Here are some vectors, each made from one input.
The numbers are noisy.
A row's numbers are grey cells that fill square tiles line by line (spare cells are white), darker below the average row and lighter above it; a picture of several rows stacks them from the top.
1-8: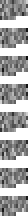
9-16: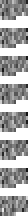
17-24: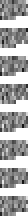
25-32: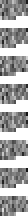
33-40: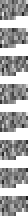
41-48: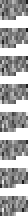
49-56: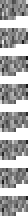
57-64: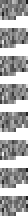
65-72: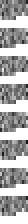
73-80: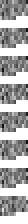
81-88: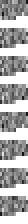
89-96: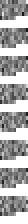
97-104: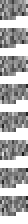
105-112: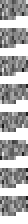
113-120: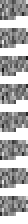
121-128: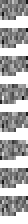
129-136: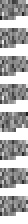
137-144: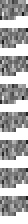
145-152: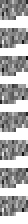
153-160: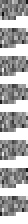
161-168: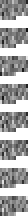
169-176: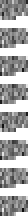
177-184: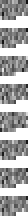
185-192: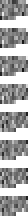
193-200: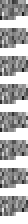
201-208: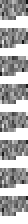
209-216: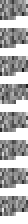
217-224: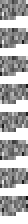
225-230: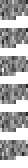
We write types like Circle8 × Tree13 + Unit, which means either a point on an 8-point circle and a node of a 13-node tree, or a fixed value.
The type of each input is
Bool × Circle17.
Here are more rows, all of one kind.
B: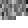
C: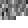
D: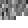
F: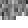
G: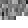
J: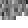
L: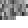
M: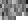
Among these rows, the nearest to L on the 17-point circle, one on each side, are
F and G.
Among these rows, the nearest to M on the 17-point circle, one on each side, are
B and J.
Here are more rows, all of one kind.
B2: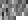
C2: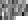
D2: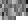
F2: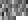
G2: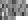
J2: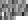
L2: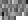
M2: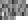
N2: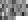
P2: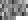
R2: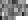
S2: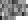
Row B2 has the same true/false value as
D2, F2 and L2.
